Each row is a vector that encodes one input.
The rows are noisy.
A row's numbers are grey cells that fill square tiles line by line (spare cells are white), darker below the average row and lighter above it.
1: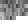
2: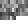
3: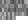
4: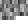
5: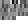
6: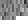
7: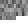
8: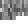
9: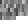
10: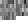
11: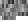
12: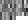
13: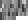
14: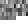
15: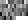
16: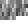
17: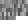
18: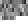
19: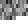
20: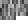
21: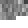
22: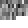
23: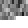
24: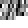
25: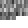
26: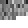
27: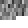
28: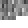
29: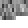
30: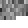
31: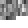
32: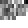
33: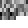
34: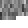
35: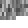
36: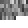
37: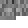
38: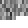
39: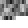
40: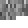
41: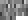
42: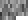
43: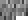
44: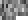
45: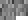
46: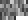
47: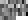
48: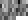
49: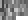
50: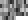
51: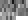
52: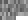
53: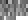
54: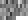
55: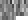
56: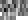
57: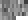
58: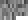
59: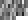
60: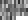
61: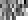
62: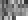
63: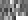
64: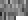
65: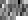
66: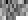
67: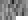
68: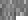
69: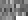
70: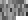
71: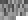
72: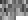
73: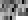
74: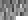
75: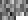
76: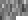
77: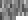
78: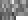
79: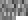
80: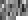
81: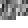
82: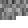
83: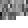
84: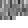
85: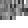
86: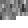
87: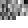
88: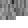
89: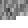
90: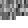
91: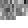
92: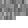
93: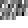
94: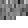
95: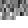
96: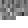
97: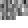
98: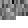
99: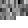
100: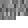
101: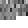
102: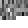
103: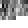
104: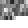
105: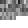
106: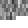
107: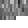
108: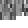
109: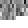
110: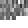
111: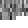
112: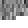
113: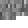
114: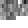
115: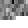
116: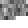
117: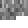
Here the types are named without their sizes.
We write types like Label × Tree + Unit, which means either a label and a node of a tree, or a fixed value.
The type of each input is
Circle × (Circle + Unit) × Line.
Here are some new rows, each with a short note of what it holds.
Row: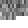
a point on each of two circles and a point on a line
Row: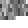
a point on each of two circles and a point on a line
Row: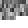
a point on each of two circles and a point on a line
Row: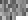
a point on a circle and a point on a line
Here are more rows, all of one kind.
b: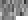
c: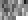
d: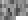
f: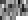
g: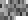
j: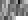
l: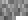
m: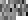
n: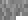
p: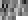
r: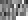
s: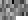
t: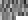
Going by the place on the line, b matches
c, p and r.
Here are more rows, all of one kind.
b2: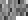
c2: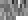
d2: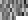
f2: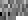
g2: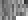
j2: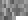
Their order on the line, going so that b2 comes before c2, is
f2, b2, j2, c2, d2, g2.
